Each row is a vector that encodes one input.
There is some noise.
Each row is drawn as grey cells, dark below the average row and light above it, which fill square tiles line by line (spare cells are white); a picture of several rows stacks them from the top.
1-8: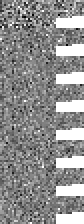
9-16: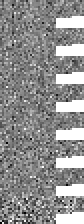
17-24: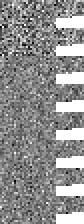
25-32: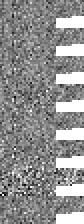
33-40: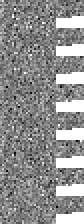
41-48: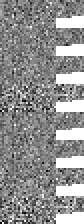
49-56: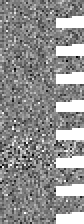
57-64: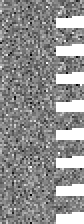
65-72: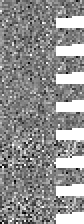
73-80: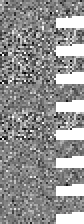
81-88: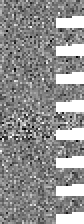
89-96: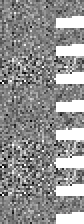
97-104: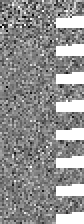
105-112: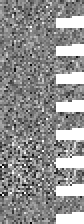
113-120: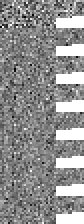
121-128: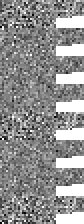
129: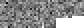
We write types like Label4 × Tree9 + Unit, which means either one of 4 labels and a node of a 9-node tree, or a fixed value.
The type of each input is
Bool × (Label5 + Tree7) + Line4.
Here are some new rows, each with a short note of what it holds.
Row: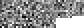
a point on a 4-point line
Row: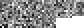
a point on a 4-point line
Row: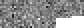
a node of a 7-node tree and a true/false value
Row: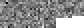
one of 5 labels and a true/false value
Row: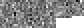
one of 5 labels and a true/false value
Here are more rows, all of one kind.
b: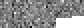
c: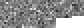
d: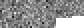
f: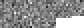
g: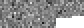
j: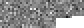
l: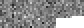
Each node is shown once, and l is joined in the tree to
j.
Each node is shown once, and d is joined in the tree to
g.
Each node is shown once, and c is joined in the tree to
b, g and j.
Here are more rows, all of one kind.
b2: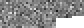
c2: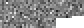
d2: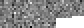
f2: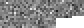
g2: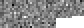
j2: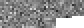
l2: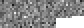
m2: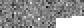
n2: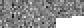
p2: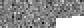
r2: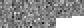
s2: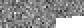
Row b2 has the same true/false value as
c2, f2 and j2.
